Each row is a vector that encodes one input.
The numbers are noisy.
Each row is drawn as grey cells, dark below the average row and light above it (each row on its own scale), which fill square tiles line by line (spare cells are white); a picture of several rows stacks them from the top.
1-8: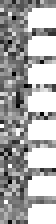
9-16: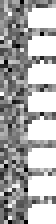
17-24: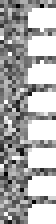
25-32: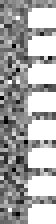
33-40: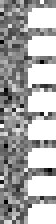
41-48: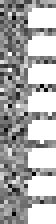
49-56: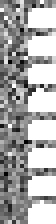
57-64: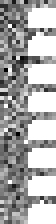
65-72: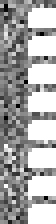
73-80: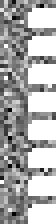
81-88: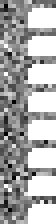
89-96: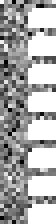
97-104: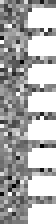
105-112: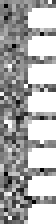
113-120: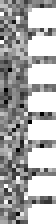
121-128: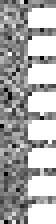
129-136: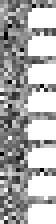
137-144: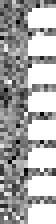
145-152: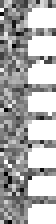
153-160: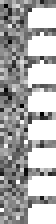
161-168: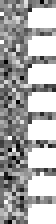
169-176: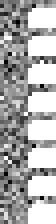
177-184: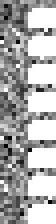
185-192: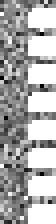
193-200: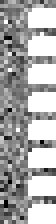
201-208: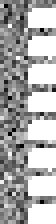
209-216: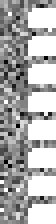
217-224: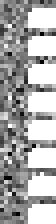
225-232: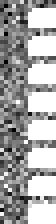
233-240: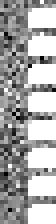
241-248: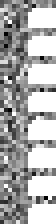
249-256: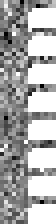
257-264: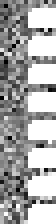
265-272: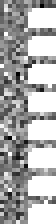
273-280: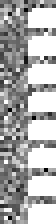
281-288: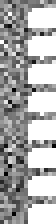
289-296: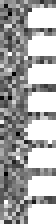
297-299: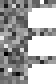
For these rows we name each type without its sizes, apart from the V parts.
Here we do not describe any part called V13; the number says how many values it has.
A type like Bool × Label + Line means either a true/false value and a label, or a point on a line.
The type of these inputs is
(Circle + Label × V13) × Line.
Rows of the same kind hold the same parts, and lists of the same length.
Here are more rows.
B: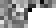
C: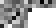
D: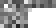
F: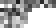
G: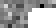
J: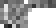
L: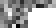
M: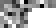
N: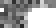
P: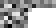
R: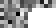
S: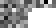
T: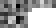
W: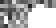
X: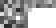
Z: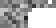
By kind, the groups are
B, C, F, R, W
D, G, J, L, M, N, P, S, T, X, Z

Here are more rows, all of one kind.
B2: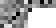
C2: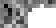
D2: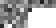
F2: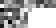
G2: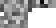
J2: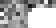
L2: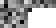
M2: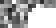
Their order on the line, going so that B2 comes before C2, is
M2, J2, G2, F2, B2, D2, C2, L2.
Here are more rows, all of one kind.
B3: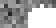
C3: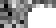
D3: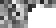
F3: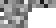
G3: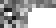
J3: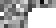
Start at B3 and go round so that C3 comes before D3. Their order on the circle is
B3, G3, C3, D3, J3, F3.
